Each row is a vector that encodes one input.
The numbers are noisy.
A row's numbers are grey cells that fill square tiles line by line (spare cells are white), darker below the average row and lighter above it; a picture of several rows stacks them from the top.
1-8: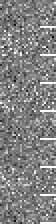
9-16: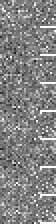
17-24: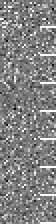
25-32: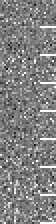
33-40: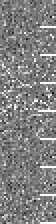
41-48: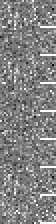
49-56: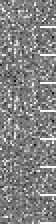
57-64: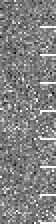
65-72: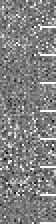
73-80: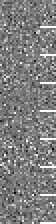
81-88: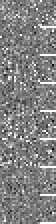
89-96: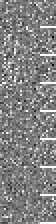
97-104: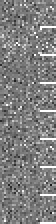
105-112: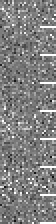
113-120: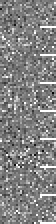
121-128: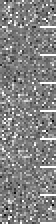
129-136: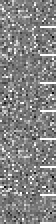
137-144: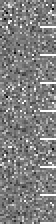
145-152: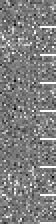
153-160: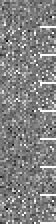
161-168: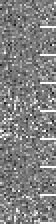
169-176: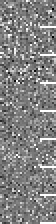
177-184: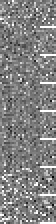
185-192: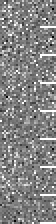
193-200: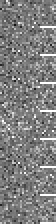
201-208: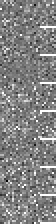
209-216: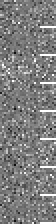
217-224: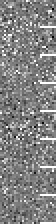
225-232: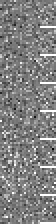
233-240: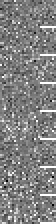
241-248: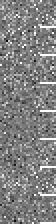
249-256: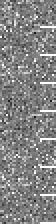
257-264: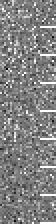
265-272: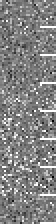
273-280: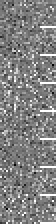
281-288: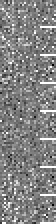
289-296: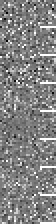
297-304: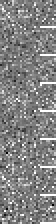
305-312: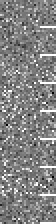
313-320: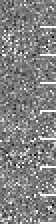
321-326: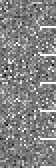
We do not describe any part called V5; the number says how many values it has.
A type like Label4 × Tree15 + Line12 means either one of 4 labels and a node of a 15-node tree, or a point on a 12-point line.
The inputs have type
(Line6 + Line12) × V5 + List2(Line8).
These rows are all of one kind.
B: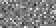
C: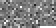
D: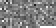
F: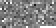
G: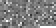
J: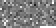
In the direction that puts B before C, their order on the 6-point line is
B, C, G, D, F, J.
